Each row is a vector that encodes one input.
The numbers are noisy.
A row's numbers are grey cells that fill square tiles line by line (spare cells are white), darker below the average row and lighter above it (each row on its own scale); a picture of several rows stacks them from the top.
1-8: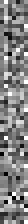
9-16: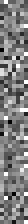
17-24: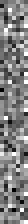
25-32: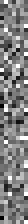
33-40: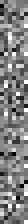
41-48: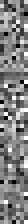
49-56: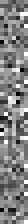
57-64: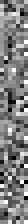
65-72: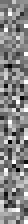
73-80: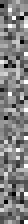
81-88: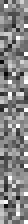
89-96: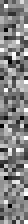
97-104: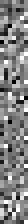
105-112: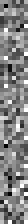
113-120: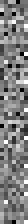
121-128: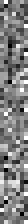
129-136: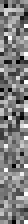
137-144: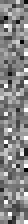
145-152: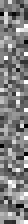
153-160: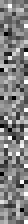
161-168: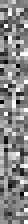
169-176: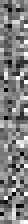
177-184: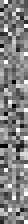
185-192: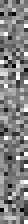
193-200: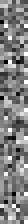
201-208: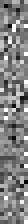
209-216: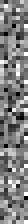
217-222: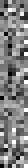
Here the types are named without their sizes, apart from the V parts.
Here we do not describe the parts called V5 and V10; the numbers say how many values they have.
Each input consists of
a point on a line and a value of V10, together with either a point on a line, or a value of V5.
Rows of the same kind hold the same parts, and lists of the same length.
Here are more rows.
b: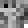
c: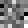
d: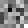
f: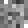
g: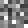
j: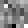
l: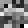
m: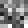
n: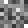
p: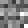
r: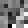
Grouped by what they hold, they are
b, c, d, g, j, l, m, n, p
f, r

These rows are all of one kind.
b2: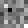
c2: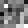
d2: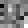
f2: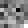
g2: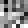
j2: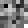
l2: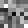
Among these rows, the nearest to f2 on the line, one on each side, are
b2 and d2.
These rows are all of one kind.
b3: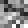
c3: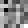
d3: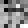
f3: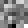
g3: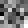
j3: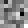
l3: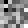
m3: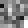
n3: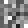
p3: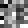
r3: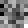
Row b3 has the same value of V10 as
c3, d3, j3 and l3.
